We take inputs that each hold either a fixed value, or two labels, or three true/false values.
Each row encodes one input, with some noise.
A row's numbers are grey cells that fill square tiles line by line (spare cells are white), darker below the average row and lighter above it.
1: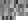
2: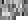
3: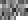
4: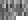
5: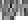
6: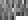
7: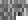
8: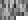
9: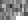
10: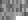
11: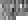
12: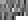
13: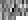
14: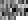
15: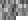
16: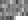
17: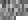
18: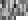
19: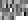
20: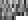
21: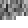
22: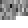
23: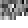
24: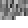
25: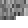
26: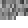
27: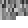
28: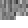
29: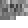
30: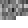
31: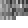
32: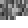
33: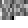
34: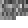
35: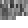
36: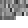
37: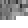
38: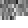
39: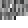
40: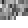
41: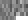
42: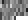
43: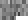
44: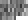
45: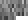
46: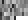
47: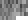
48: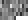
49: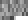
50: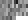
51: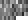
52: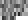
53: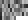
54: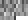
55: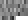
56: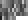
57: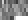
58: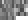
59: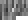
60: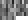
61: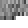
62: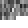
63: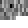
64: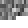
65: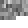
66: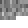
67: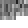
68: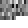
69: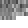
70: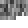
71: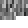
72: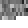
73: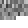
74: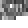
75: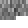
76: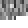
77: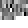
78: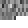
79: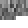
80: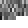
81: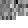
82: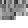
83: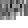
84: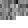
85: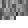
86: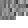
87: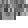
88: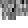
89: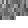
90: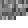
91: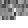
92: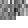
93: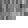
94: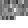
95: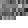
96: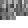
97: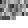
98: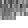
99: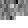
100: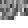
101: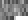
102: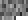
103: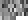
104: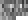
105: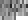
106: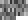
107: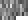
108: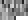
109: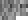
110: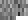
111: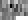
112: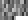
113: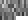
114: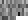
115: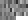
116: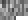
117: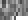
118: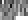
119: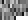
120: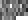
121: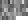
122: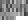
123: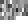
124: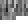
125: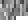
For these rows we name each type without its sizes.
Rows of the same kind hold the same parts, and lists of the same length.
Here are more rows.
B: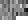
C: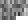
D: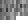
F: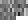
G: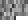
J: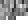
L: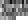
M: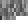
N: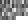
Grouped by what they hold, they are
B, J, L
C, D, F, M, N
G

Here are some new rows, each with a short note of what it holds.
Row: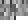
a fixed value
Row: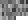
two labels
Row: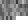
three true/false values
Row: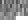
three true/false values
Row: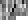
two labels
